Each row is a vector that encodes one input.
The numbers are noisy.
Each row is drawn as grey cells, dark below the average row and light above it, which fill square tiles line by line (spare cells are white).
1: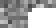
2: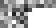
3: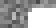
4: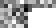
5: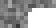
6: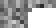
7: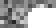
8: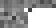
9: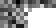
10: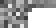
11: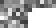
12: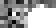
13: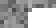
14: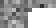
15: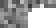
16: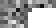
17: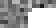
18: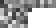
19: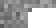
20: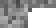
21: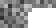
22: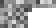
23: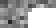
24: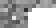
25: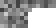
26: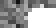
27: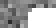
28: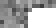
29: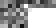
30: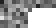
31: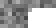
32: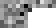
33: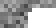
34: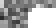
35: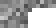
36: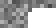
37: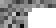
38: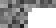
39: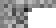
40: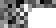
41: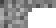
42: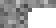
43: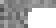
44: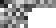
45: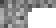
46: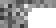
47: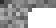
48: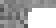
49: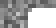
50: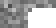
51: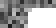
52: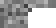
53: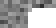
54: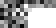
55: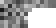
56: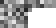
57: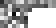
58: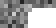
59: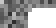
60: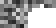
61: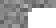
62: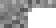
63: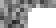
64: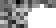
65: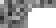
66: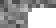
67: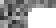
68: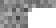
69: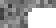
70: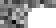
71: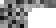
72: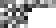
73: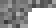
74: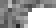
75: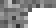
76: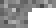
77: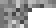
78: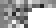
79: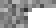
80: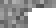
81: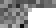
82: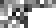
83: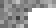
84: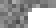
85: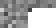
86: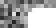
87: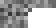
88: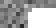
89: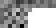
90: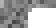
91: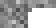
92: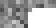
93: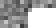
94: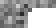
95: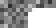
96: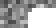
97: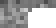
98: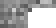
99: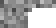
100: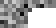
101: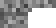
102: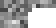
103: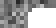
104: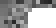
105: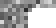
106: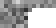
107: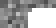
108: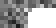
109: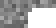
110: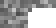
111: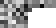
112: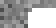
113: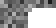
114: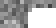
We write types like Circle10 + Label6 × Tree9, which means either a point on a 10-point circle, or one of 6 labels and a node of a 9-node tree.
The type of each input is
Bool × Circle6 × (Line3 × Line4 + Unit) + List2(Circle5).
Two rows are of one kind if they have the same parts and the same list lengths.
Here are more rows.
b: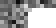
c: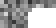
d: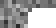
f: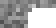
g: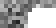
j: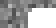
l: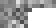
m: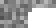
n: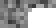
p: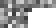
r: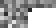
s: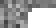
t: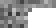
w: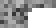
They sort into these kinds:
b, j, n
c
d, p, r, s
f, g, w
l, m, t

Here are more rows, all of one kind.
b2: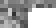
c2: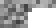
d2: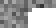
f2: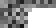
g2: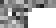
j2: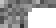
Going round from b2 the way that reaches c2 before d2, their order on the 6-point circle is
b2, c2, g2, j2, d2, f2.
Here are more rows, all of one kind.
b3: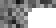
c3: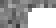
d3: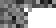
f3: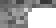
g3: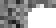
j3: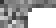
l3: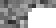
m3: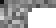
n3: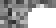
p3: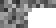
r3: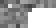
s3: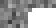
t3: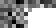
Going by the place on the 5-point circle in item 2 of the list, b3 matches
n3, r3 and t3.
